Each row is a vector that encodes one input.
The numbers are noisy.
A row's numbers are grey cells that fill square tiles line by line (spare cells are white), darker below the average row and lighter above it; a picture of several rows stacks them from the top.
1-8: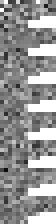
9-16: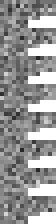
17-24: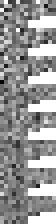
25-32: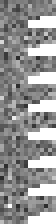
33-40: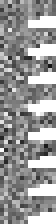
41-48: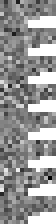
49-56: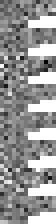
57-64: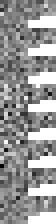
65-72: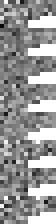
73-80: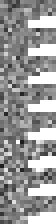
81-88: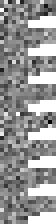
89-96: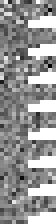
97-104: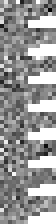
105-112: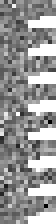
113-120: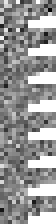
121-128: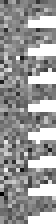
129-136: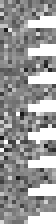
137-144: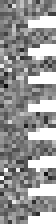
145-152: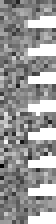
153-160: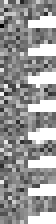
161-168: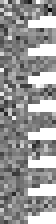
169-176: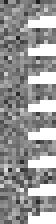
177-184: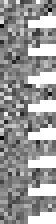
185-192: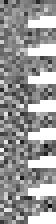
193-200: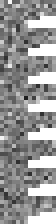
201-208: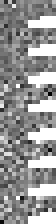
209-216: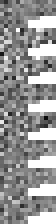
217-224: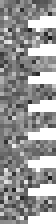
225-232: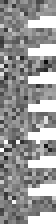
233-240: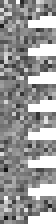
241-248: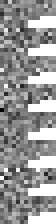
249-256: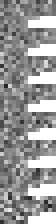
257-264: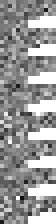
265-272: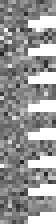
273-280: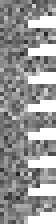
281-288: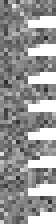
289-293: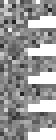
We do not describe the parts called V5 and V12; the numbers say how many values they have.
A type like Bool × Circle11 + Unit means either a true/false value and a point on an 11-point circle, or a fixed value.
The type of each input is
(Bool × Line4 + V5) × V12 + Label9.
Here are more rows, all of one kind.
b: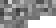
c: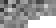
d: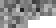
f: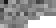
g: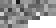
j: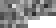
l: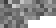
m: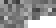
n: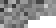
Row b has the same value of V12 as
c, f and n.
